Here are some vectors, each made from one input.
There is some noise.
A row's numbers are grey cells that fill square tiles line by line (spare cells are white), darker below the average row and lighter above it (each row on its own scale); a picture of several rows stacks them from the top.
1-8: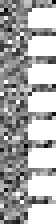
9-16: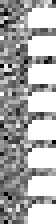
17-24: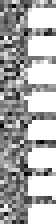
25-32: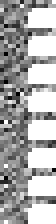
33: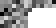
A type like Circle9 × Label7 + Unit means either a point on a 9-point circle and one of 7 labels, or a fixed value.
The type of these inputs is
Bool × Bool × Bool.
